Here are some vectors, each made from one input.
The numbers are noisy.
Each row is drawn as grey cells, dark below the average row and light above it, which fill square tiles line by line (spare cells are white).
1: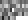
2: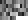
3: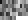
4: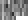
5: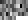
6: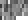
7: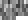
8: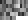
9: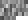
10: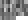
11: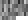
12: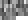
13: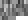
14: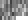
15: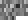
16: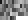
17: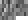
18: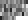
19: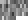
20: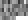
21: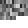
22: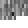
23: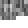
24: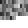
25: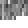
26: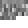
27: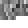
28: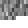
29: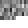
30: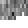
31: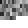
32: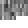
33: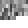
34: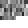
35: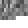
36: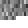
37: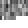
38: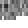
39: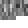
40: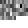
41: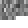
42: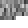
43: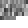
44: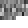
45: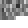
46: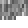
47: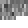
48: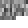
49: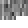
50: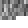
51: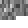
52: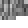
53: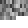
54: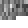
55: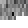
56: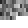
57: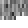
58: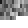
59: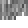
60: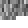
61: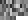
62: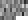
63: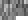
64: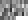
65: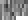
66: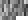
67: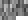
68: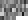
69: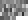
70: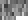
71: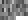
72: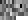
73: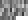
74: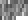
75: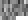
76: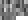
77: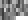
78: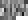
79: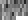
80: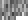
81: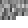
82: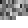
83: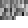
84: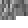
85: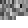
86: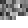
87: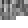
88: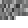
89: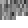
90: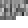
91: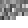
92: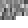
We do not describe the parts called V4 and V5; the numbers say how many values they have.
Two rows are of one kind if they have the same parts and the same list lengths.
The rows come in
3 kinds.
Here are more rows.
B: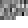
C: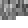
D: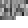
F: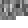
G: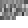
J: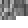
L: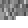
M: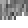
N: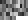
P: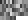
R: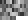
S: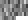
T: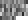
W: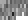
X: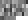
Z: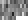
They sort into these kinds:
B, D, G, M, T, W, X, Z
C, F, J, L, S
N, P, R

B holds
a true/false value and a value of V5.
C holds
a value of V4.
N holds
a point on each of two 3-point lines.
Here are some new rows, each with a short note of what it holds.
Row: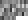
a true/false value and a value of V5
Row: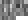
a value of V4
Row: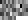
a point on each of two 3-point lines
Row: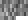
a value of V4
